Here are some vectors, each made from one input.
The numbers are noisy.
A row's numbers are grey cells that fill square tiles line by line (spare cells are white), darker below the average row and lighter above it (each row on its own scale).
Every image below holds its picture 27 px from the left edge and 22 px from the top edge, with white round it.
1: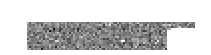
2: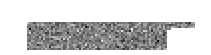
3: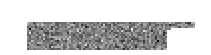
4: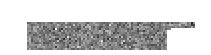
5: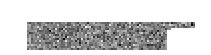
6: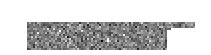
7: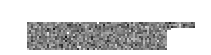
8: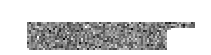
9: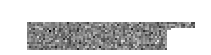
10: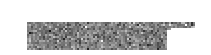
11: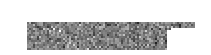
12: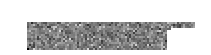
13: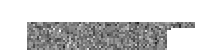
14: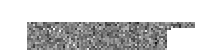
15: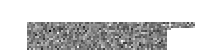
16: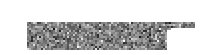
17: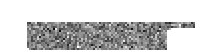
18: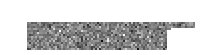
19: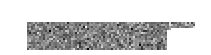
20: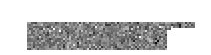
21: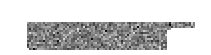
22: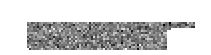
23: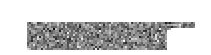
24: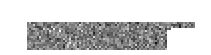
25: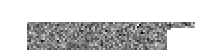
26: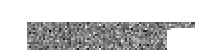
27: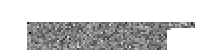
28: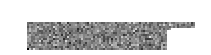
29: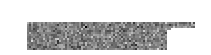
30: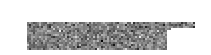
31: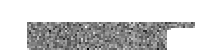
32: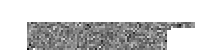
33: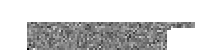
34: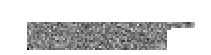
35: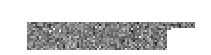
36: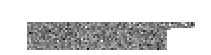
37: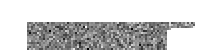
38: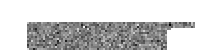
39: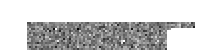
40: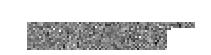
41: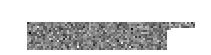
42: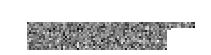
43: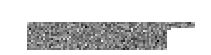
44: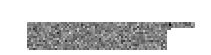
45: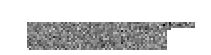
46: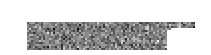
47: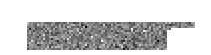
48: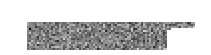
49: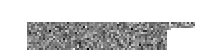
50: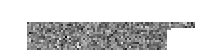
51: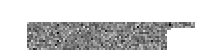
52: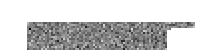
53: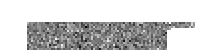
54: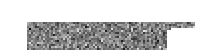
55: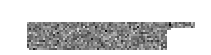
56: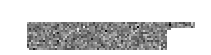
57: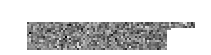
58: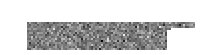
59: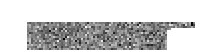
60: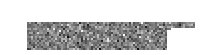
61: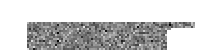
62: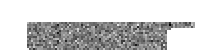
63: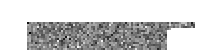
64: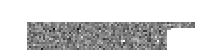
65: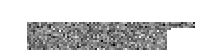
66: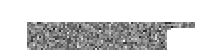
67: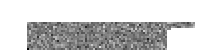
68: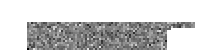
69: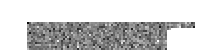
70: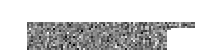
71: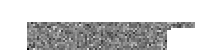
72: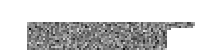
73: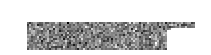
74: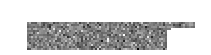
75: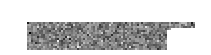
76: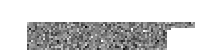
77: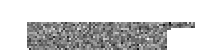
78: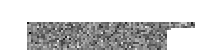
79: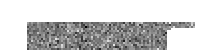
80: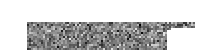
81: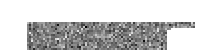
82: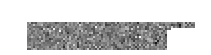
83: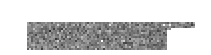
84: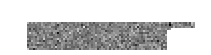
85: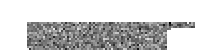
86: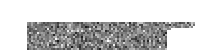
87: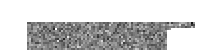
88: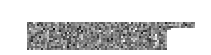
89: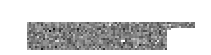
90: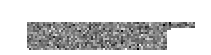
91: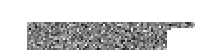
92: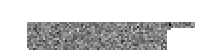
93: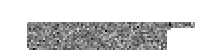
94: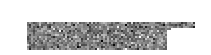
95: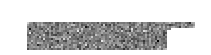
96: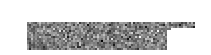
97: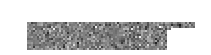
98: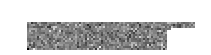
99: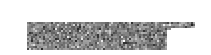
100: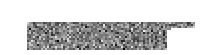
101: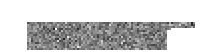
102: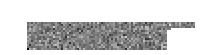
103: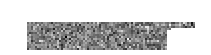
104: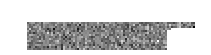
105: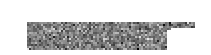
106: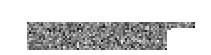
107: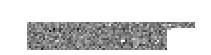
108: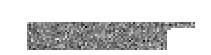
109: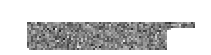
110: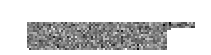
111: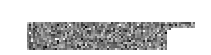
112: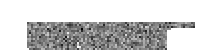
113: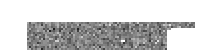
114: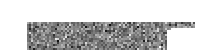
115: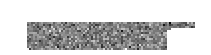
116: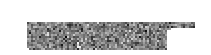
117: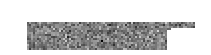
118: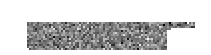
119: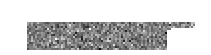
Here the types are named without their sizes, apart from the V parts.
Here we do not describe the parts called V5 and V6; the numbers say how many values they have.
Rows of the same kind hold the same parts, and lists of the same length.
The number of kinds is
2.
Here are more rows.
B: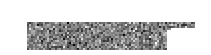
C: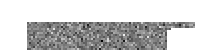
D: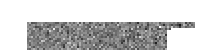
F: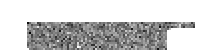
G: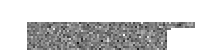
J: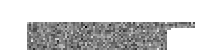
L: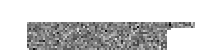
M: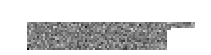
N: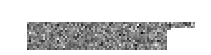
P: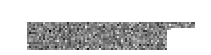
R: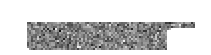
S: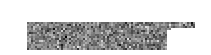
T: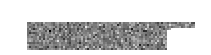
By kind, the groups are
B, F, P, R, S, T
C, D, G, J, L, M, N

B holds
a node of a tree and a value of V6.
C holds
a true/false value, a value of V5 and a value of V6.
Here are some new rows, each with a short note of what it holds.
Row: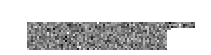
a node of a tree and a value of V6
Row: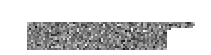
a true/false value, a value of V5 and a value of V6
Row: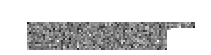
a node of a tree and a value of V6
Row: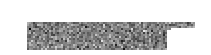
a true/false value, a value of V5 and a value of V6
